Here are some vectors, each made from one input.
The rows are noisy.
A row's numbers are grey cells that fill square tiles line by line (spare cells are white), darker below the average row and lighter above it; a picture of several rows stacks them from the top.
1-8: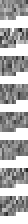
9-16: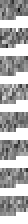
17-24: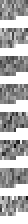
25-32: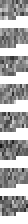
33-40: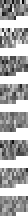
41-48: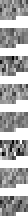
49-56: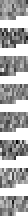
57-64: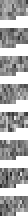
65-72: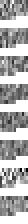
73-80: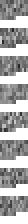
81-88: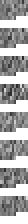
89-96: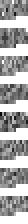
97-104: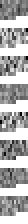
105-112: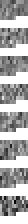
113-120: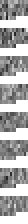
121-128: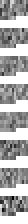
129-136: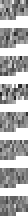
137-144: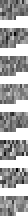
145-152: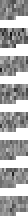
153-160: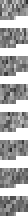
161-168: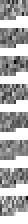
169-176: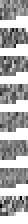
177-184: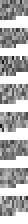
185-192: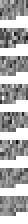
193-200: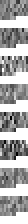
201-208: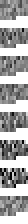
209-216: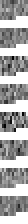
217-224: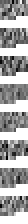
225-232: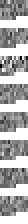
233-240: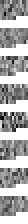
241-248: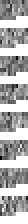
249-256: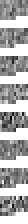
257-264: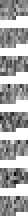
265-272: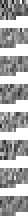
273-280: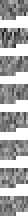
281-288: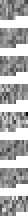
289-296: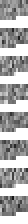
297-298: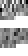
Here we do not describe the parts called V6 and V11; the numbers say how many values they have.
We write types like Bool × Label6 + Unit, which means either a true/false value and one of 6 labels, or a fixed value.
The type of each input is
(Circle8 + V11) × Line9 × V6 + List3(Line10).
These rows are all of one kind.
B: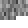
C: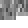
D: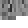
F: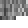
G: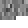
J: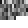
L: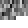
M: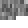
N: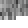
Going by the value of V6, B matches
G, M and N.
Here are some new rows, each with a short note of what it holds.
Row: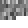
a list of one item
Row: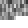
a list of three items
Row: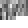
the empty list
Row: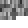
a list of one item
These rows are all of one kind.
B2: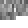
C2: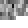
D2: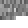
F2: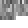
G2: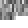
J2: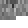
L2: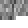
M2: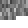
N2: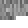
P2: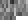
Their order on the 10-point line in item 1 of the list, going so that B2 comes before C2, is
J2, M2, N2, F2, D2, L2, G2, B2, P2, C2.
